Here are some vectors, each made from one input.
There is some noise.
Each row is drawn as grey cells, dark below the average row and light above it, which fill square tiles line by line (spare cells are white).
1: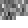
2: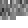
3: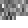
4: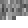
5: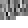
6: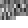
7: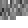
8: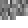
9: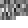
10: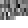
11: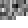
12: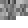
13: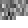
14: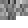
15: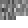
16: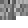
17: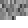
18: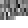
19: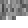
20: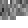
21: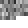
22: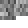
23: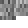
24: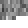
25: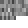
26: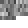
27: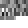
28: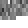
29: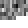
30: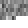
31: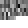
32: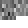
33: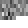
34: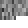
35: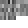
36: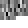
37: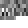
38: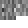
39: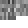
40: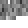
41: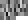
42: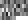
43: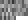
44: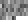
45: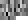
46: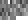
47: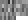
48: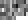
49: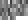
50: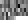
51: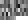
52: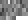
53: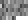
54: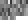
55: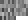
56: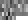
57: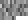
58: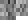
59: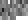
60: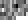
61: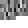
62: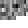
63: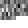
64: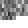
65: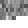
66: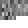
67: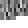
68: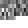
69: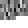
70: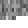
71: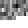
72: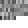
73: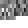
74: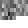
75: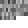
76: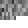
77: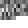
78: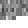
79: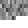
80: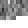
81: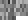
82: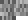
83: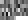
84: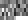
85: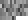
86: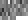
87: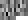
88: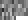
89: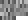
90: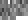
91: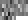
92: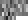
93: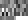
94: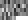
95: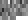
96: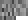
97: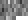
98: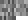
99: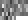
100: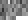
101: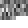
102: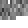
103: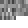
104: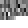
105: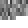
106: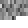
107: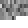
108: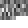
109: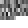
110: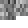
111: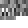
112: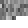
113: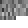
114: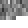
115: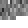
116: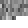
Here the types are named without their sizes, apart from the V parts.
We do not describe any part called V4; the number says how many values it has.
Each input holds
either a true/false value and a value of V4, or a list of points on a line.
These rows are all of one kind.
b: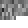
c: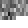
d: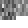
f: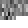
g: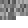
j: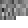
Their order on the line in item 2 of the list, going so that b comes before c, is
b, f, j, c, g, d.
